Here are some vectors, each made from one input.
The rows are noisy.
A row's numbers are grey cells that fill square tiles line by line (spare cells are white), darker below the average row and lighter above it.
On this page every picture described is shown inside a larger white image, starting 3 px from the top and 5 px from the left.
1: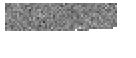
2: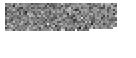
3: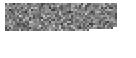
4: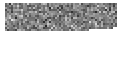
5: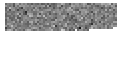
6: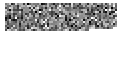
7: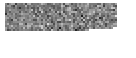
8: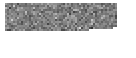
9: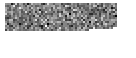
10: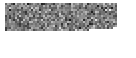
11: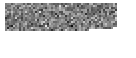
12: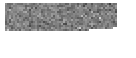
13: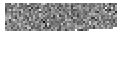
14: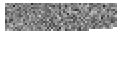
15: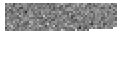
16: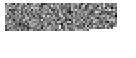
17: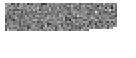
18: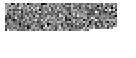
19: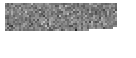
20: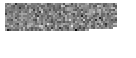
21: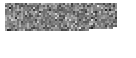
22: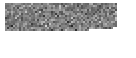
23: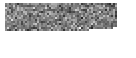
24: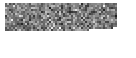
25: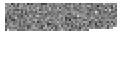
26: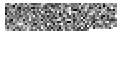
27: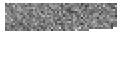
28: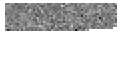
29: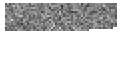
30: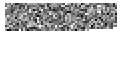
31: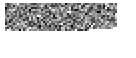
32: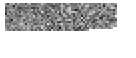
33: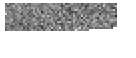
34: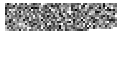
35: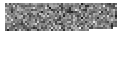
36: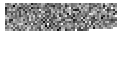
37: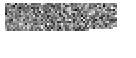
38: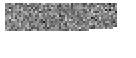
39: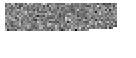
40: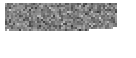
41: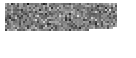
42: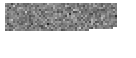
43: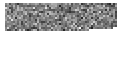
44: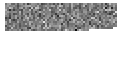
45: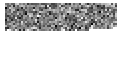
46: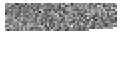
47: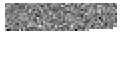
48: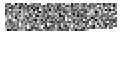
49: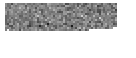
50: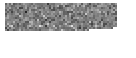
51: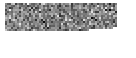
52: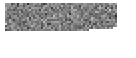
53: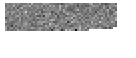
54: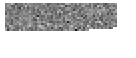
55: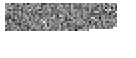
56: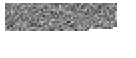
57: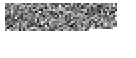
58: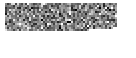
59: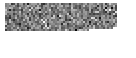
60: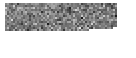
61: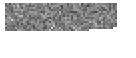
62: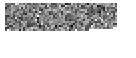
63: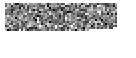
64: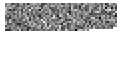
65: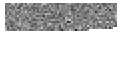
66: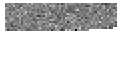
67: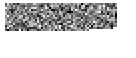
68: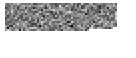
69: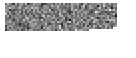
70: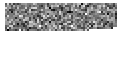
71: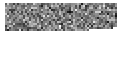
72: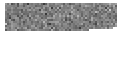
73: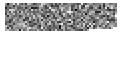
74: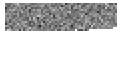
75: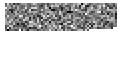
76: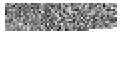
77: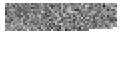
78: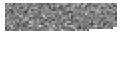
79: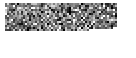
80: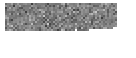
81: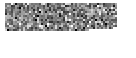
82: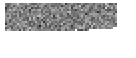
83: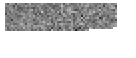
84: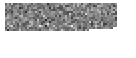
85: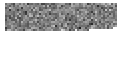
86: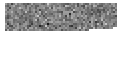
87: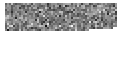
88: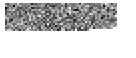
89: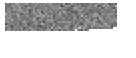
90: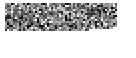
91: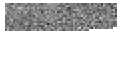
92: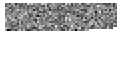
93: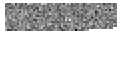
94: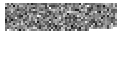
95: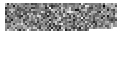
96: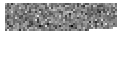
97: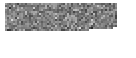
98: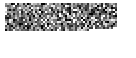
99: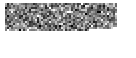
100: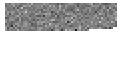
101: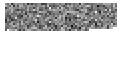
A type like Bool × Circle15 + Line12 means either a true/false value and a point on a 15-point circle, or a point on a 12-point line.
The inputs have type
Bool × Line6.
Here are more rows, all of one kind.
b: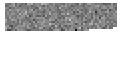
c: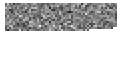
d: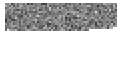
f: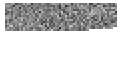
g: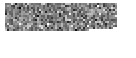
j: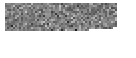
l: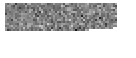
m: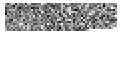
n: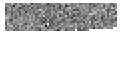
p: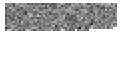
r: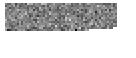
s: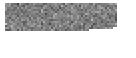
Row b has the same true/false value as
j and r.
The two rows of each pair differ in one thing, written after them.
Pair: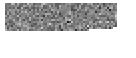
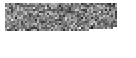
the place on the 6-point line
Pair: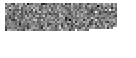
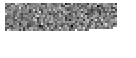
the true/false value
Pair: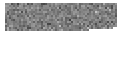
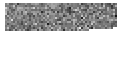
the true/false value
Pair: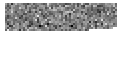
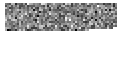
the place on the 6-point line
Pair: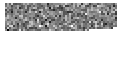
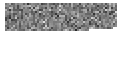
the place on the 6-point line
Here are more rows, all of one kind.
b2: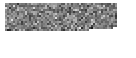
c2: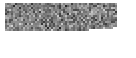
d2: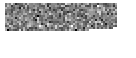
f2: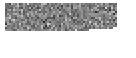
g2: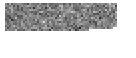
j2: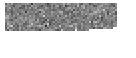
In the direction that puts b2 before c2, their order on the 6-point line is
d2, g2, b2, c2, j2, f2.
